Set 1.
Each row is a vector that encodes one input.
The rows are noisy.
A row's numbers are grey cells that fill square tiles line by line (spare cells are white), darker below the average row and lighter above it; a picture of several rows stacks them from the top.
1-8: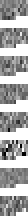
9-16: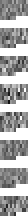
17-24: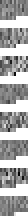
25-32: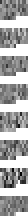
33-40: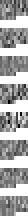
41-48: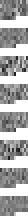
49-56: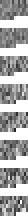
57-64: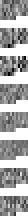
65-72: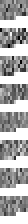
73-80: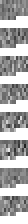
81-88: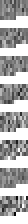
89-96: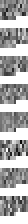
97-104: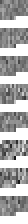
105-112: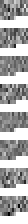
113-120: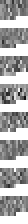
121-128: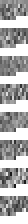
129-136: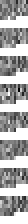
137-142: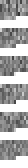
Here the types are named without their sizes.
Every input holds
a list of points on a line.
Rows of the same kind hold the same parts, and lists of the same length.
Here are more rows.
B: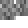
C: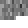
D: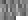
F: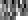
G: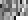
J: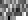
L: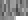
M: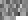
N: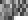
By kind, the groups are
B
C, D, G, J, L, N
F, M

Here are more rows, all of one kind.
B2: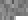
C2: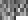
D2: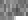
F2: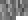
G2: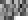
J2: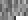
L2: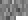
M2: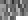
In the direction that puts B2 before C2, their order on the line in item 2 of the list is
J2, G2, B2, M2, F2, C2, L2, D2.
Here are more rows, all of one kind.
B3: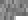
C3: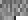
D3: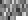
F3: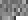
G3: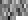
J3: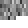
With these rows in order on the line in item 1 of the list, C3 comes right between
F3 and J3.
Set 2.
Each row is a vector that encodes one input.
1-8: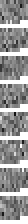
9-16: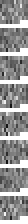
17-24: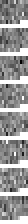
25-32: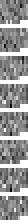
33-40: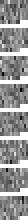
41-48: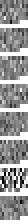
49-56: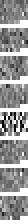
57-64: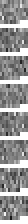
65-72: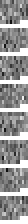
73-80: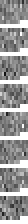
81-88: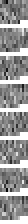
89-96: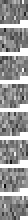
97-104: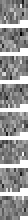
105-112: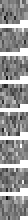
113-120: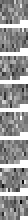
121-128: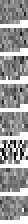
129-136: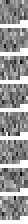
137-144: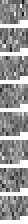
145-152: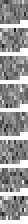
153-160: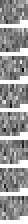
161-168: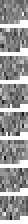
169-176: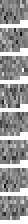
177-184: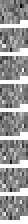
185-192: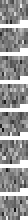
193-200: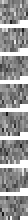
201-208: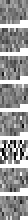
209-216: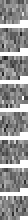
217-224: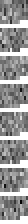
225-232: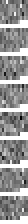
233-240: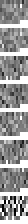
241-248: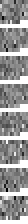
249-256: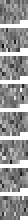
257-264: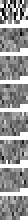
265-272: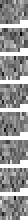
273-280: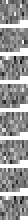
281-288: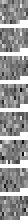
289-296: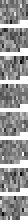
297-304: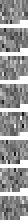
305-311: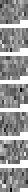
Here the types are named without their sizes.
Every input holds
either a fixed value, or a node of a tree and four true/false values.
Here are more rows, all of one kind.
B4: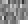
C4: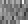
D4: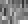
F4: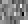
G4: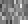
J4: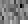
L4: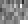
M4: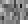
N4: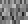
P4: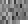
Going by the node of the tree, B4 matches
G4 and L4.
